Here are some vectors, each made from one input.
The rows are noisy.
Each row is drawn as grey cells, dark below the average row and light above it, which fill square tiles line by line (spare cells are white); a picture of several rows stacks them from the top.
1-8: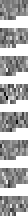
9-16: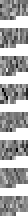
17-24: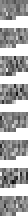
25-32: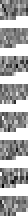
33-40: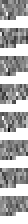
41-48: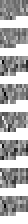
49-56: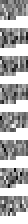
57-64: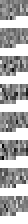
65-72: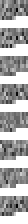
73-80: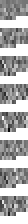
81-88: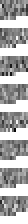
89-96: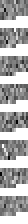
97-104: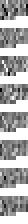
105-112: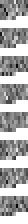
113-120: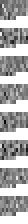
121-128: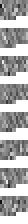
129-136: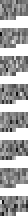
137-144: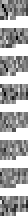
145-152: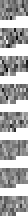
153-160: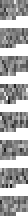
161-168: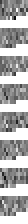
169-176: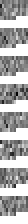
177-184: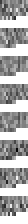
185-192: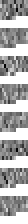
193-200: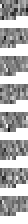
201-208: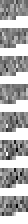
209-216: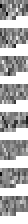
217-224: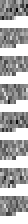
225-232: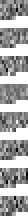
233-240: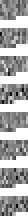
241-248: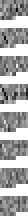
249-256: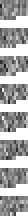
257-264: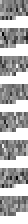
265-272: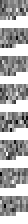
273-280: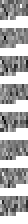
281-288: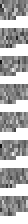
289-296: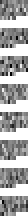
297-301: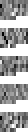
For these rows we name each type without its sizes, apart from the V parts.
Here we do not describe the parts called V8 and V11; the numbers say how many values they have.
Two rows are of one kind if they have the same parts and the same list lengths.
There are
2 kinds of row.
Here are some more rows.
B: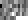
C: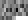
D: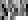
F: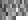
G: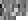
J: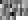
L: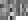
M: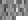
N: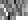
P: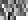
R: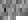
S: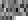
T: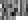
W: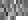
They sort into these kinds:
B, C, G, L, N, P, S
D, F, J, M, R, T, W

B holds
a point on a line and a value of V11.
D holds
a point on each of two lines and a value of V8.
